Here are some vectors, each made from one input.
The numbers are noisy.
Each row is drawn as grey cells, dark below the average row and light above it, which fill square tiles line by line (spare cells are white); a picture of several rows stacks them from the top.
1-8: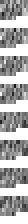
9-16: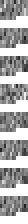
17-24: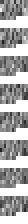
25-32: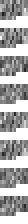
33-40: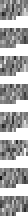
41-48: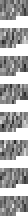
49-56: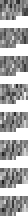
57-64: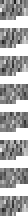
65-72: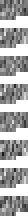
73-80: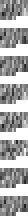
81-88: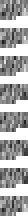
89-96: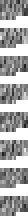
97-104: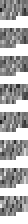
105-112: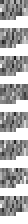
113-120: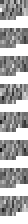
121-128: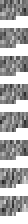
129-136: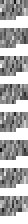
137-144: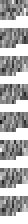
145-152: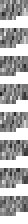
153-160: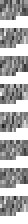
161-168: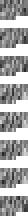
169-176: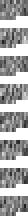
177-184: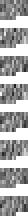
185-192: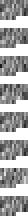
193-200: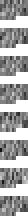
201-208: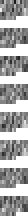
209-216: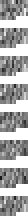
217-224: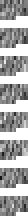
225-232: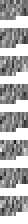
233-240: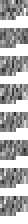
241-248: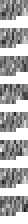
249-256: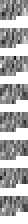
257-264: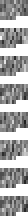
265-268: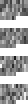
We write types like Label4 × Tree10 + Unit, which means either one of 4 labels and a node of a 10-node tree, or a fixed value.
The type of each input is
Bool × Bool × Bool + Circle16 + Unit.
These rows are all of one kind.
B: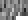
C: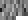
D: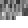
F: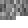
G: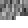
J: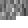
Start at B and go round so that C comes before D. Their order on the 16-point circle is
B, C, D, G, F, J.
